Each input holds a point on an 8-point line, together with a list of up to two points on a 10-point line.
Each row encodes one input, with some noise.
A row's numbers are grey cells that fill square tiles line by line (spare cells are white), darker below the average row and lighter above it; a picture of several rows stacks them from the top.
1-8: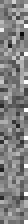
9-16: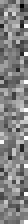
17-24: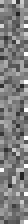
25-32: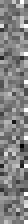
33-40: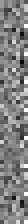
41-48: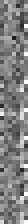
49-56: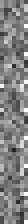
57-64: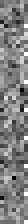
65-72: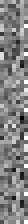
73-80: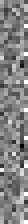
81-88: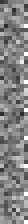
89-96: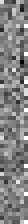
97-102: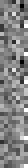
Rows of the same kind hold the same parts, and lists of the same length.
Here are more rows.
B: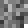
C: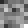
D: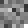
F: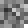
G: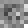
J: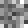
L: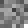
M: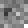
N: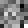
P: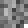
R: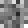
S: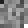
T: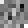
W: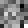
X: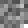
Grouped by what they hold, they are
B, F, G, M, S
C, D, J, L, P, R, X
N, T, W

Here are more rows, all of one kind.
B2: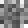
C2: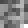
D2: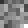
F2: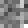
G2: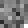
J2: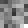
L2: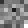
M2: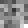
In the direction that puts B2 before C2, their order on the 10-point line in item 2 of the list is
M2, J2, L2, D2, B2, F2, G2, C2.
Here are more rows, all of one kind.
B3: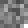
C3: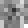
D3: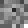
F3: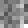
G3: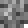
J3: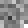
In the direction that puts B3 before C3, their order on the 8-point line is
G3, D3, B3, F3, C3, J3.
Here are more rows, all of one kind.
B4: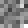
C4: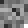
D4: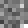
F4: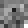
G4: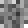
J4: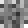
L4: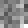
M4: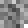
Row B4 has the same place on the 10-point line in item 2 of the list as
G4 and J4.
